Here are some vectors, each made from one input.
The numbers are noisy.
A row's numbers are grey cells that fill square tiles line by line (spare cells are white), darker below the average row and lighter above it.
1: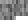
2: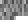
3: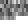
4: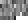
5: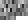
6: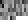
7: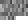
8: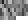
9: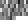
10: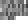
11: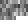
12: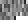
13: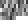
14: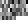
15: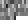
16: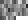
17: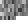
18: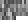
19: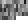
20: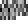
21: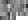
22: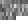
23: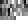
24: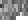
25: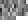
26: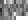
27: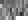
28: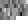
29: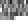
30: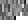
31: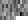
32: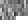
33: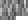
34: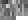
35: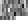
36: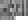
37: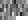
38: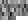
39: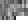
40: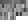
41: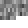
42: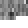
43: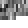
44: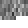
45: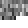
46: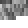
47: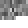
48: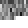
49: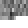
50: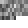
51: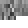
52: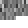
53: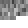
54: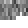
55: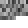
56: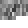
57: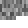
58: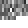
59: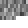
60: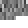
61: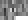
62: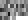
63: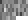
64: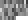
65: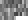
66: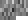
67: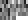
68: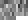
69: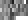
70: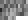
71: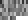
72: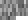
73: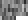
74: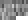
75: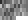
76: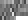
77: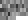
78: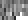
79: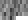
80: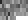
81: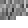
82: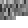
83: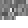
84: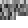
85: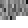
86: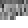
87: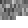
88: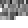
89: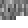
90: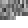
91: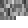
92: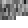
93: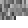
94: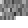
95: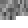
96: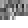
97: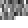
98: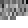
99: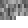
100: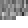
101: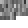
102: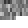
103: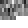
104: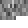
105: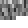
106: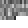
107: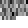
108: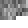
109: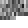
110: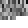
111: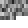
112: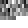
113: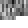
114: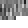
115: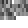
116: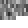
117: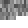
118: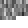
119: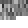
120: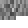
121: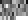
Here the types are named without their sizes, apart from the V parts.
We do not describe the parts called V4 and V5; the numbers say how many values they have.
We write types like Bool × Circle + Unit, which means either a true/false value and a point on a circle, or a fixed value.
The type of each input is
Label × Label × V4 × V5.
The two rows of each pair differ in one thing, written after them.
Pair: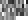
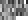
one of the two labels
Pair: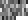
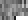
one of the two labels
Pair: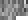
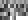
the value of V5
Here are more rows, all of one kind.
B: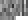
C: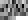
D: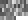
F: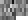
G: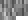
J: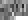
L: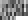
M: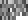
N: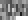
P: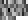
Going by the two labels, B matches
G, L and P.
